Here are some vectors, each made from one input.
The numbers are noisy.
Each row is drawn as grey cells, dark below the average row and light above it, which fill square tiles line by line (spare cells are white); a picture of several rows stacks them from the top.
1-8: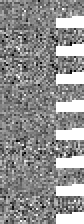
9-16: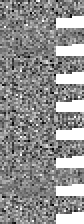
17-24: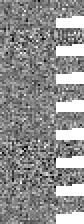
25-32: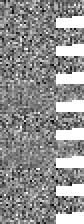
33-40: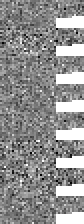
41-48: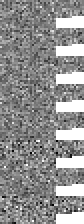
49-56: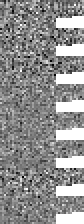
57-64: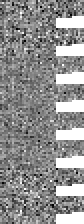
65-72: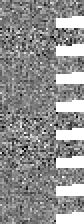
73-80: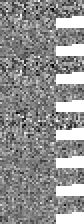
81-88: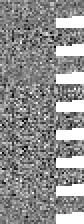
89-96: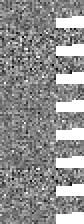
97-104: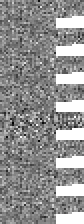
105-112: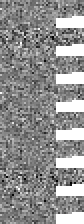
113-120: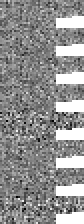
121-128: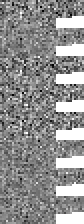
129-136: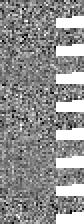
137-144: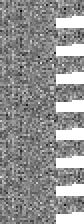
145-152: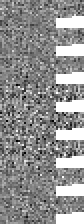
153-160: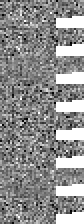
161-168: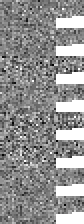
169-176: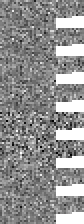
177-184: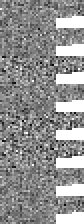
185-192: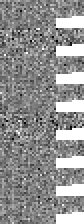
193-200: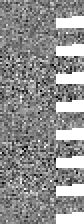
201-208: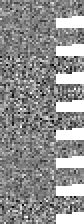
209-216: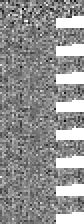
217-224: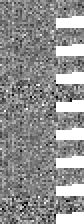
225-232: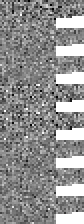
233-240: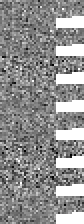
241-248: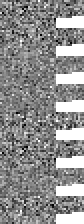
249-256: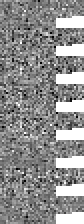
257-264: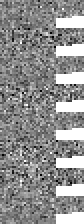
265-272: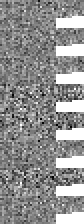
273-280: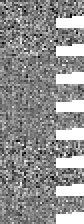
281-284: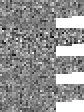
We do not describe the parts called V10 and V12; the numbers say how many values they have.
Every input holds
either one of 4 labels, a true/false value and a value of V10, or a value of V12.
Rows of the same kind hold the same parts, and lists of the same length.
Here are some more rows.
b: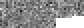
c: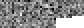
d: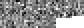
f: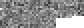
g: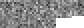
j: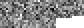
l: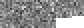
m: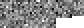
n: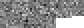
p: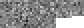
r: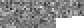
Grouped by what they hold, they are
b, f, g, l, n, p, r
c, d, j, m

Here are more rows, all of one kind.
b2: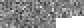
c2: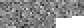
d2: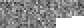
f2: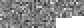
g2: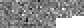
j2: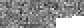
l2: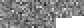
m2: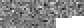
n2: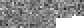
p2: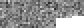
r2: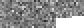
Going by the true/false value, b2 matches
c2, d2 and p2.
